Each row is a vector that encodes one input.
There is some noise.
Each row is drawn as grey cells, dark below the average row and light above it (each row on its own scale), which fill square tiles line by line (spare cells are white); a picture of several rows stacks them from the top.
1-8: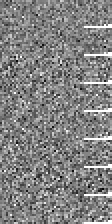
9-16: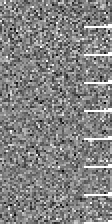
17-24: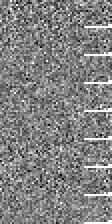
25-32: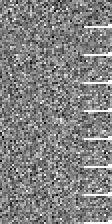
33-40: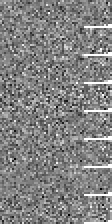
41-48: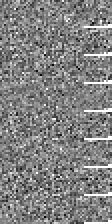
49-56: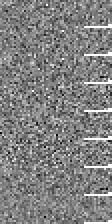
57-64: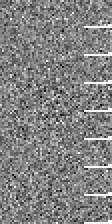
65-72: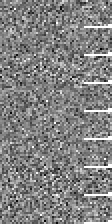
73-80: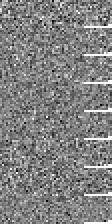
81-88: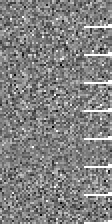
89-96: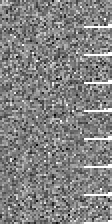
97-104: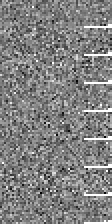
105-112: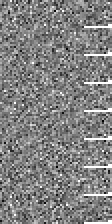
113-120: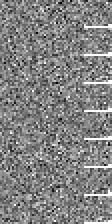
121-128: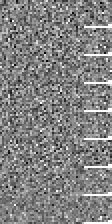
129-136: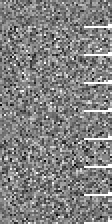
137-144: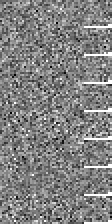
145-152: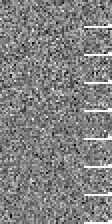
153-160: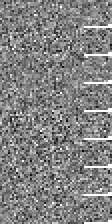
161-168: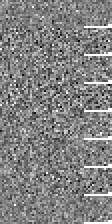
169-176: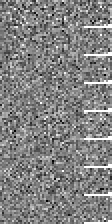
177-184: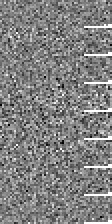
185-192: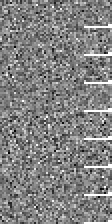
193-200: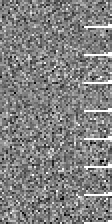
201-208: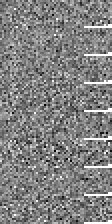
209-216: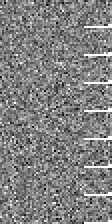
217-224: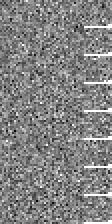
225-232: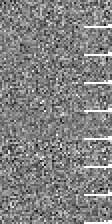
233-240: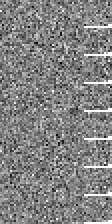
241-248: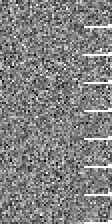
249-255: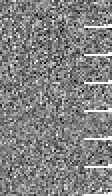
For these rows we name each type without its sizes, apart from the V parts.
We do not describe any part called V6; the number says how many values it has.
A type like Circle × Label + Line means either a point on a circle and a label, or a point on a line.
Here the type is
Bool × (Tree + V6).
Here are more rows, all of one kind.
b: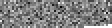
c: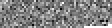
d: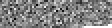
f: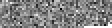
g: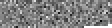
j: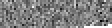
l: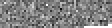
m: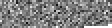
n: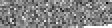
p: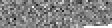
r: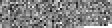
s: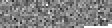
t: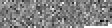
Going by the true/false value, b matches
d, n and p.
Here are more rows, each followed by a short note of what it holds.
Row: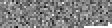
a true/false value and a value of V6
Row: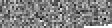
a node of a tree and a true/false value
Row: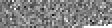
a node of a tree and a true/false value
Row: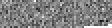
a true/false value and a value of V6
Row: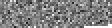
a true/false value and a value of V6
